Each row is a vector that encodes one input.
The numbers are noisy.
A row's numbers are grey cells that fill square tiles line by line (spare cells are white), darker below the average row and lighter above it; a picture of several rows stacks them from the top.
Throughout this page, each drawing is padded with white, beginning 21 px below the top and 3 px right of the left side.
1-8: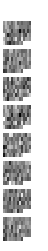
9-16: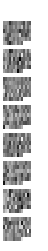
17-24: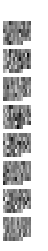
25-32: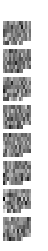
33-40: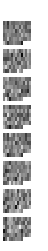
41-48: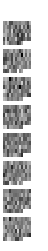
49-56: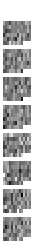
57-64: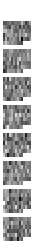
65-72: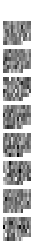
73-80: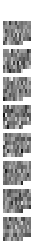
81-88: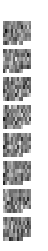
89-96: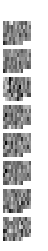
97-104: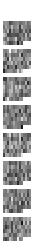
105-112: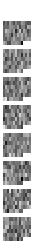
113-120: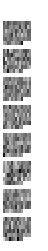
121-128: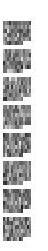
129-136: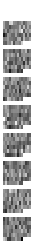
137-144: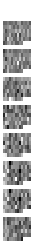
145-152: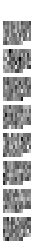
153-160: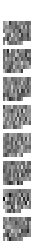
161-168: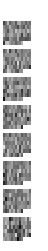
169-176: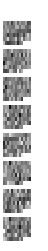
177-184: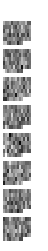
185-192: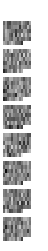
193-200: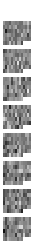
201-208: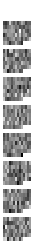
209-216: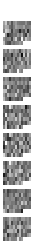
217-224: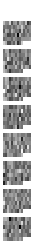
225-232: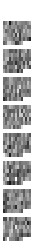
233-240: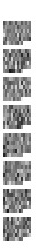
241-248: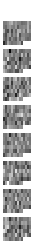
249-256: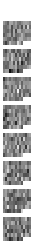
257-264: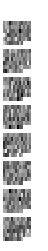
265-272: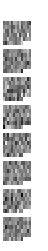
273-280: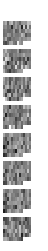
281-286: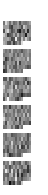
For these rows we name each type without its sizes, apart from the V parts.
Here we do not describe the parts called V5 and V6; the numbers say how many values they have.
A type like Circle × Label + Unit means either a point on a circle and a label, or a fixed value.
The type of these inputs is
(Line + V5) × Tree × V6.
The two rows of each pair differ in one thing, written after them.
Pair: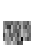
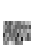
the value of V6
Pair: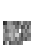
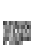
the node of the tree
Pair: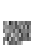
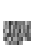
the value of V5
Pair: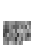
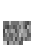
the value of V6
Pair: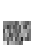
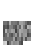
the node of the tree
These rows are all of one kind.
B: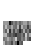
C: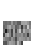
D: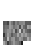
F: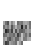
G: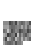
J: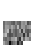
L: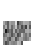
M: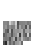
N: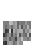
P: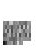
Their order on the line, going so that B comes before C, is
G, D, B, F, L, M, J, P, C, N.
